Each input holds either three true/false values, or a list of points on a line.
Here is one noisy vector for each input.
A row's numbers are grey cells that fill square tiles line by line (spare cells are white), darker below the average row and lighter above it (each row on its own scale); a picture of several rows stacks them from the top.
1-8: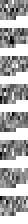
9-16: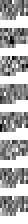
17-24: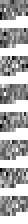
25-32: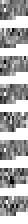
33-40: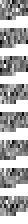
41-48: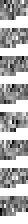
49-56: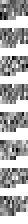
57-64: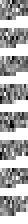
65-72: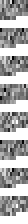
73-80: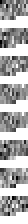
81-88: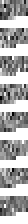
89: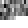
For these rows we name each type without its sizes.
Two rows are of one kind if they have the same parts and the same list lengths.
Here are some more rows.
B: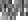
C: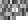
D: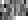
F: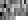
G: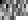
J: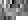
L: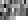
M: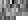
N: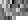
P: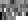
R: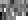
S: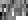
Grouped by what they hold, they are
B
C, J, M, N
D, F, L, P, R, S
G

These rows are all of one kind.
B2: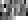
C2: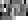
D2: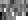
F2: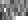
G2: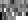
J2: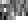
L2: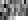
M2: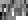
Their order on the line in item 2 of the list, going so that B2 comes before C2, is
L2, J2, B2, C2, M2, D2, G2, F2.
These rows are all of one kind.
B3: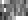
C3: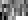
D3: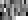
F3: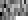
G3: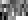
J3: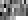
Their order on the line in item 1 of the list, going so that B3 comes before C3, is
F3, J3, D3, B3, G3, C3.
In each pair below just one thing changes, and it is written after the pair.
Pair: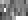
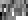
the place on the line in item 1 of the list
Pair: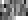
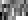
the place on the line in item 1 of the list
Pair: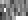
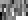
the place on the line in item 1 of the list
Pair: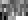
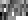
the place on the line in item 2 of the list
